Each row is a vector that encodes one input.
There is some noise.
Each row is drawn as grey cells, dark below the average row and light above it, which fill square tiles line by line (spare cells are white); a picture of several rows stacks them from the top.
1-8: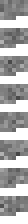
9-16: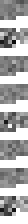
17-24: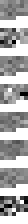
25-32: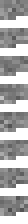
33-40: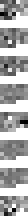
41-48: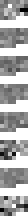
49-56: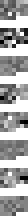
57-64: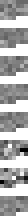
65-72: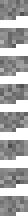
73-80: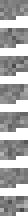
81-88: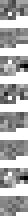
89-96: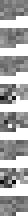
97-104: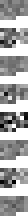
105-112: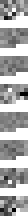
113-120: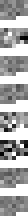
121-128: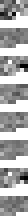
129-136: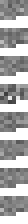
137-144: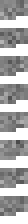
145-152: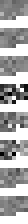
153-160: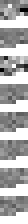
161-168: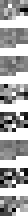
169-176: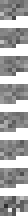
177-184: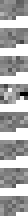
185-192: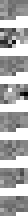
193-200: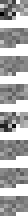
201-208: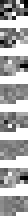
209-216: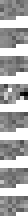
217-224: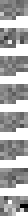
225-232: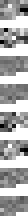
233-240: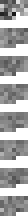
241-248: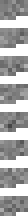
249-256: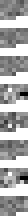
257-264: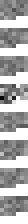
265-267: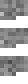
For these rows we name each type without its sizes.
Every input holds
either a point on a circle, or a fixed value.
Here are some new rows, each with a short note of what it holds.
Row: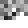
a point on a circle
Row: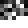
a fixed value
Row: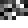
a fixed value
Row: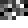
a fixed value
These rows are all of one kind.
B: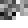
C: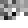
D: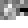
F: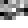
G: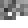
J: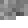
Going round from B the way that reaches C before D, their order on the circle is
B, C, F, D, J, G.
